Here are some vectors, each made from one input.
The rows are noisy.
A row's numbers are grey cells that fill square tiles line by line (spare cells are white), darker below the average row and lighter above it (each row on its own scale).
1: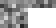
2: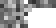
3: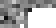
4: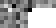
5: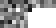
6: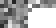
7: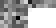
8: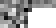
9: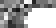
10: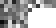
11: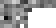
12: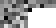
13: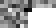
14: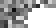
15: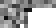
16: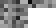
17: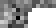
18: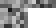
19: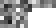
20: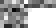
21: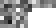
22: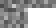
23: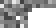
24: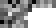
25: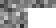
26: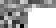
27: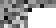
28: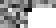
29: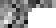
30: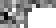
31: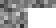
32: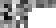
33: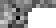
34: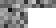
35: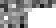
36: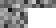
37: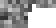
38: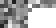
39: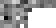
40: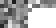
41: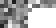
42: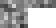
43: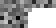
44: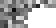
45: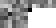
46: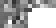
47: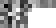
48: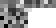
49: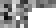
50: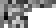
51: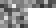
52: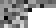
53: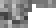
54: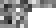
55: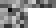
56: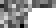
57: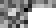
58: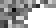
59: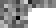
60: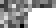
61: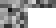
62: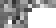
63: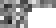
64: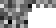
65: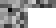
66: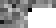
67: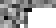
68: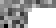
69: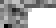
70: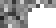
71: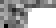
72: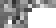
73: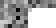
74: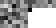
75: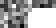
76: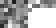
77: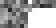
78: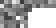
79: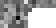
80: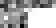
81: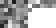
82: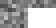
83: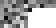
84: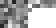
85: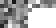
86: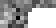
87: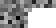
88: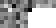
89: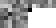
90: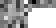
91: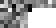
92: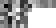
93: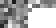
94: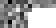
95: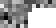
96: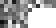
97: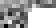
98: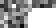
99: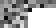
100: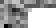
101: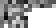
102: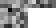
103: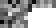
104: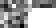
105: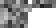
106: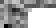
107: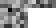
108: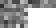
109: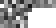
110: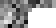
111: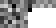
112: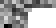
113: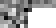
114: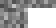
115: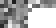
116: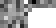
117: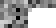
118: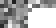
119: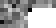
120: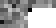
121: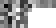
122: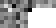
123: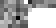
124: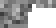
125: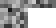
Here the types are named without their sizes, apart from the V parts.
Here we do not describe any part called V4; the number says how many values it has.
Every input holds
a label, together with either three true/false values, or a list of values of V4.
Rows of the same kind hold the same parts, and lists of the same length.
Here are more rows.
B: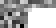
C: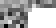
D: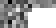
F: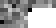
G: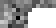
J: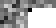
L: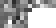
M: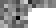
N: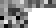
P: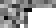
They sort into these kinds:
B, M
C, G, N
D, F, J, P
L

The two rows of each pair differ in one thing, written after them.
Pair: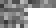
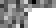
the value of V4 in item 1 of the list
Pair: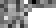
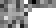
the value of V4 in item 2 of the list
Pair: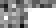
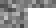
the value of V4 in item 1 of the list
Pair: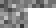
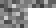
the value of V4 in item 2 of the list
